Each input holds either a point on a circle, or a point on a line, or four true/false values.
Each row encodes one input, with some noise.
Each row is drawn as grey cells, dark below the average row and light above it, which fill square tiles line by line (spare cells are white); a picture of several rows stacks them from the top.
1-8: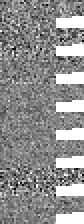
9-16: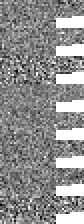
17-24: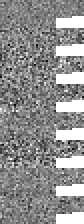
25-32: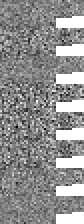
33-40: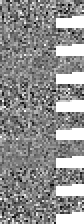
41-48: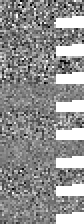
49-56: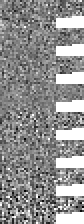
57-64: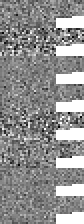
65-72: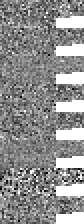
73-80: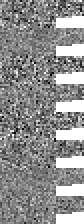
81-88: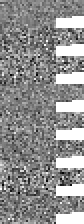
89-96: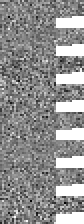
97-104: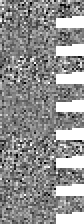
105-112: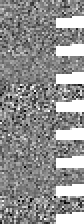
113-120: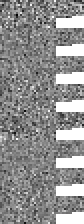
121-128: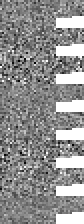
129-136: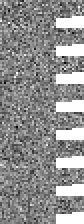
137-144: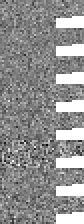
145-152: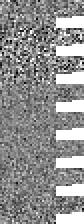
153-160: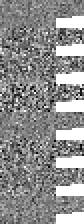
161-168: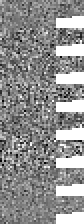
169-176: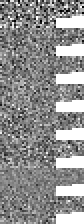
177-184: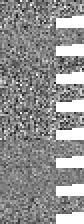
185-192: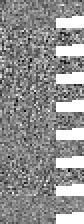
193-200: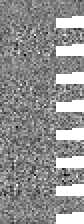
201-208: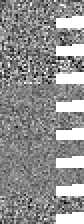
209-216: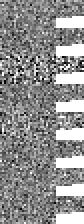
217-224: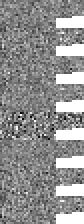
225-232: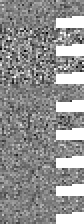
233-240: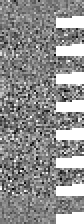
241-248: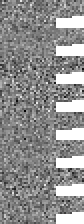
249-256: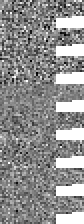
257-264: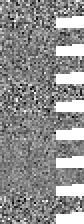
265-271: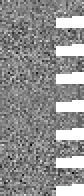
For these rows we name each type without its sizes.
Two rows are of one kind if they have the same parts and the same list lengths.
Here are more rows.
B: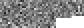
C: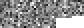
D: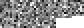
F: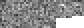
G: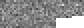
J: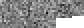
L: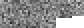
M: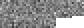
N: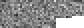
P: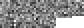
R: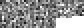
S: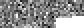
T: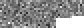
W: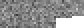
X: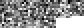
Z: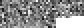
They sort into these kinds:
B, S, T, X, Z
C, D, F, G, J, N, R, W
L, M, P

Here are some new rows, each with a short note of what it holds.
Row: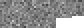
four true/false values
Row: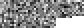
a point on a line
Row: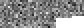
a point on a circle
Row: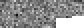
four true/false values
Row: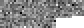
a point on a circle
